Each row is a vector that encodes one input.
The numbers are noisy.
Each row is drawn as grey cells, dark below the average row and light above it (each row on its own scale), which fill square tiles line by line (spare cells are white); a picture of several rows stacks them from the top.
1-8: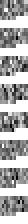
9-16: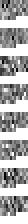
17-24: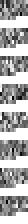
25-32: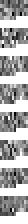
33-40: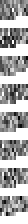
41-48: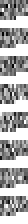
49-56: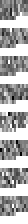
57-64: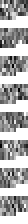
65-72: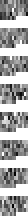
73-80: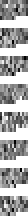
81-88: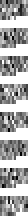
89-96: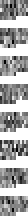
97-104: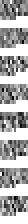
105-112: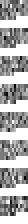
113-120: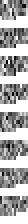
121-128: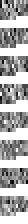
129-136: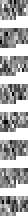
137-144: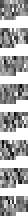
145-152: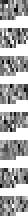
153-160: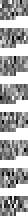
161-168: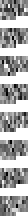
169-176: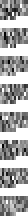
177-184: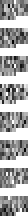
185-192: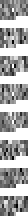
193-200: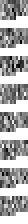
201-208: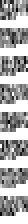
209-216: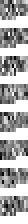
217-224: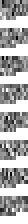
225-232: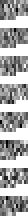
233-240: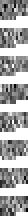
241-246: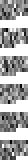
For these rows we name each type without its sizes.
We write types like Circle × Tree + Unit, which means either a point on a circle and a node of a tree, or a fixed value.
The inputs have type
(Bool × Circle + Unit) × Line.
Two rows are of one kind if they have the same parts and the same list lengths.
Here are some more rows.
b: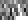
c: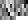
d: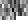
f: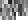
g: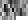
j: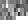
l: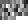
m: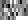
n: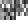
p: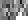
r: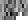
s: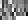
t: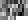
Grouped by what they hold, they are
b, c, j, l, n
d, f, g, m, p, r, s, t

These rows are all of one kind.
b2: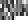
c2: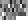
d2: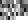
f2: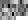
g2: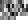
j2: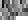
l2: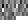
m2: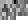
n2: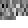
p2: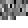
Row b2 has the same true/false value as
j2, l2 and n2.
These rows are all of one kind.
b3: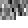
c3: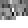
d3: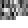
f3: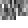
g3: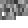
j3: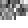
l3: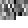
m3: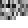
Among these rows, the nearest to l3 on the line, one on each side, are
c3 and g3.
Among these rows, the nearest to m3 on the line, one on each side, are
b3 and j3.
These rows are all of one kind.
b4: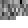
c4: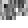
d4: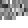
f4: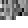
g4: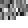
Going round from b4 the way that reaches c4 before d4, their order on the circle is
b4, c4, d4, f4, g4.
